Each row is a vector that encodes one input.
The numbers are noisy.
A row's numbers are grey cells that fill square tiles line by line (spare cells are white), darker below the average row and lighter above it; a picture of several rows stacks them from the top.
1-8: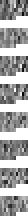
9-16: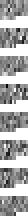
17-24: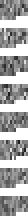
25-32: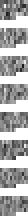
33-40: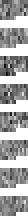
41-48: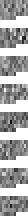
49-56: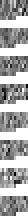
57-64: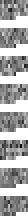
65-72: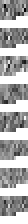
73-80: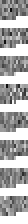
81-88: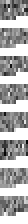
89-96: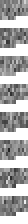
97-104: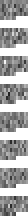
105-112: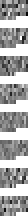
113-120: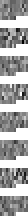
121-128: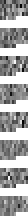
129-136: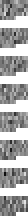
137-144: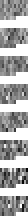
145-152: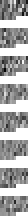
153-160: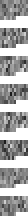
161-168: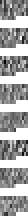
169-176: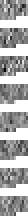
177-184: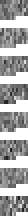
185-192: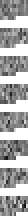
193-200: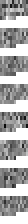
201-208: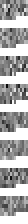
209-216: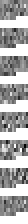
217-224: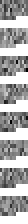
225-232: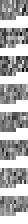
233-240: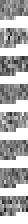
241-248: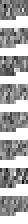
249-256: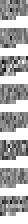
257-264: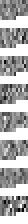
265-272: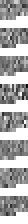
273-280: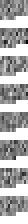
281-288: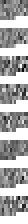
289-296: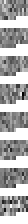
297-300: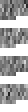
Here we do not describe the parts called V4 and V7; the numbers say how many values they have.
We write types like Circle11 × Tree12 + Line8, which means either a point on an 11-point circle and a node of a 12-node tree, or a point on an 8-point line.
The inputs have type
Bool × Circle10 × List2(V7) + Line8 + V4.
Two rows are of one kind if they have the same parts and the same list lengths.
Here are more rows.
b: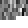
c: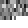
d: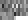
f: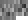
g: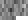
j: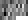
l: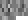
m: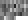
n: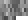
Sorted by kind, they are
b, c
d, f
g, l, m
j
n

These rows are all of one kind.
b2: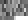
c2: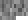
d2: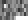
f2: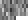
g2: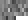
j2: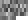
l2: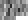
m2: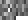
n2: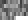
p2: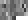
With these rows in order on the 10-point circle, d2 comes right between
l2 and m2.
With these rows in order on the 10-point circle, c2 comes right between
f2 and p2.
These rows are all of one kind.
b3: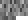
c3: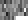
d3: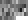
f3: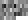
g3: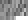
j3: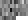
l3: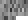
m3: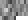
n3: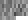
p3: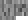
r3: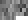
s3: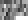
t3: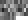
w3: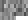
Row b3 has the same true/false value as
j3, l3 and m3.
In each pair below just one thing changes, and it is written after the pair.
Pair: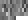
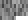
the true/false value
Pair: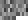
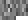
the value of V7 in item 1 of the list
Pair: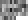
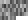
the place on the 10-point circle
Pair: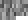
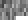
the value of V7 in item 2 of the list
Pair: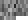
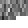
the true/false value
